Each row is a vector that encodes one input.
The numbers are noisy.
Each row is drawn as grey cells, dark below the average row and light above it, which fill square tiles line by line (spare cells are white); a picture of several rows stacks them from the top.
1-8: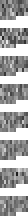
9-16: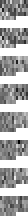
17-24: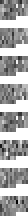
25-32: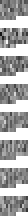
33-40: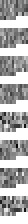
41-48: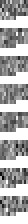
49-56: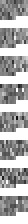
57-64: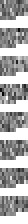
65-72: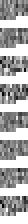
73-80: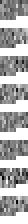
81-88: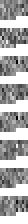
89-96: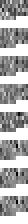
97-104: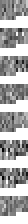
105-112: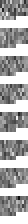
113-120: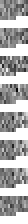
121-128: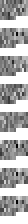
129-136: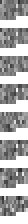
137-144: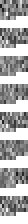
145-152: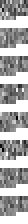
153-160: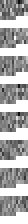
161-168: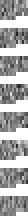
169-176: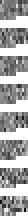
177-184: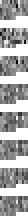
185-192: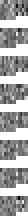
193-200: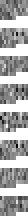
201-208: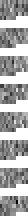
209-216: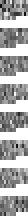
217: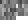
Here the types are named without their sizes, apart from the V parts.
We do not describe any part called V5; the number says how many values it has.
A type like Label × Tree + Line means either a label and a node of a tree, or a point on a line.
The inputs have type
List(Line) × V5.
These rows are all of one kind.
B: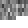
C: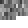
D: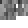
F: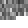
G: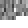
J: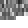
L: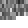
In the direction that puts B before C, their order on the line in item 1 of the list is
G, B, F, L, D, C, J.
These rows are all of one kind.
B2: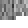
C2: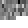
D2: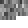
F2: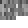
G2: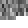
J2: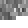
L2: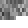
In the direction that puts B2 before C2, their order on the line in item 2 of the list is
J2, D2, F2, B2, G2, L2, C2.
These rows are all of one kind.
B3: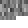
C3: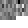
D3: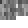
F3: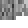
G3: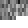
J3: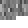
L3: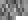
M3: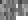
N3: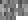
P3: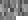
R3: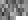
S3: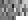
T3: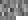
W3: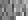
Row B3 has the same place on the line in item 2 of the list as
G3, P3, S3 and W3.
